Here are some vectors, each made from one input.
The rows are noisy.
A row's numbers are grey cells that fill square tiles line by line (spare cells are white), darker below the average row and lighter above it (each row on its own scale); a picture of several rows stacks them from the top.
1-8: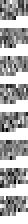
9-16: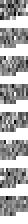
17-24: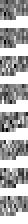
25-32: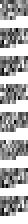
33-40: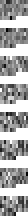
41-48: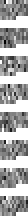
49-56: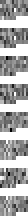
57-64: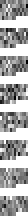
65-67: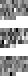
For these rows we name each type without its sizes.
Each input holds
either a point on a line, or four true/false values.
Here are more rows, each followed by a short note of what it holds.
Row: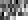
a point on a line
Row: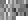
four true/false values
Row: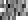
a point on a line
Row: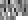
four true/false values
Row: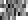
a point on a line
